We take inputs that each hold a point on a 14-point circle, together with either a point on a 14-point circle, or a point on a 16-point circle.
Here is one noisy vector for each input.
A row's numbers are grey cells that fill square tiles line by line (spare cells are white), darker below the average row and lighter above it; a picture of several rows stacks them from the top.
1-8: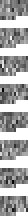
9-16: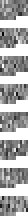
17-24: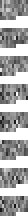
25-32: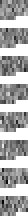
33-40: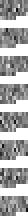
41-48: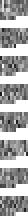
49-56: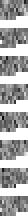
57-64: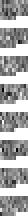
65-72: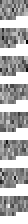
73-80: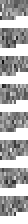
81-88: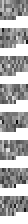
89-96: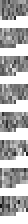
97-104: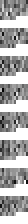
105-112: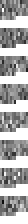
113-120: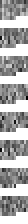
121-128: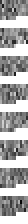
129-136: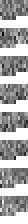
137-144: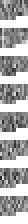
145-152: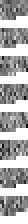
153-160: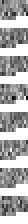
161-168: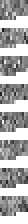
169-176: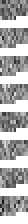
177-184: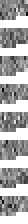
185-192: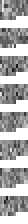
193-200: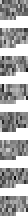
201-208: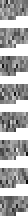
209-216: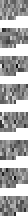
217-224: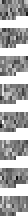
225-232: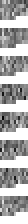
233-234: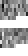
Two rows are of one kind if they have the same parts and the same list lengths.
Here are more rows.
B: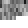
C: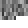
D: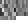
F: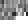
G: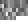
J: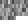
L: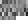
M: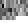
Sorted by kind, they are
B, F, J, L, M
C, D, G

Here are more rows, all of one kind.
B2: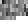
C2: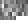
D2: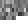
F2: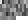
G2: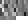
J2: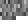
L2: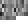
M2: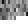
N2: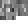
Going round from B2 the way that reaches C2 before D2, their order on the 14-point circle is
B2, M2, L2, G2, C2, N2, D2, J2, F2.
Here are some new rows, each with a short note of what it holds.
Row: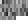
a point on each of two 14-point circles
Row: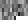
a point on a 14-point circle and a point on a 16-point circle
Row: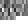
a point on a 14-point circle and a point on a 16-point circle
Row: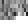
a point on each of two 14-point circles
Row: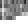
a point on each of two 14-point circles
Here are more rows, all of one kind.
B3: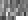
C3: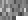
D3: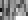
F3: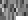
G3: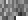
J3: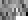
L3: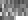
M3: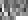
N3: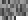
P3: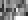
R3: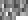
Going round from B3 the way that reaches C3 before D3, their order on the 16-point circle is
B3, F3, C3, J3, G3, N3, R3, M3, D3, L3, P3.
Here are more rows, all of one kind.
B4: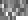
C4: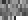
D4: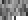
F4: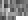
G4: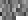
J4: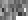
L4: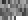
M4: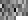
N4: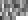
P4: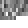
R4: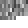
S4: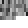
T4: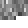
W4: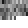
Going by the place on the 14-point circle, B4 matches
F4, N4 and P4.
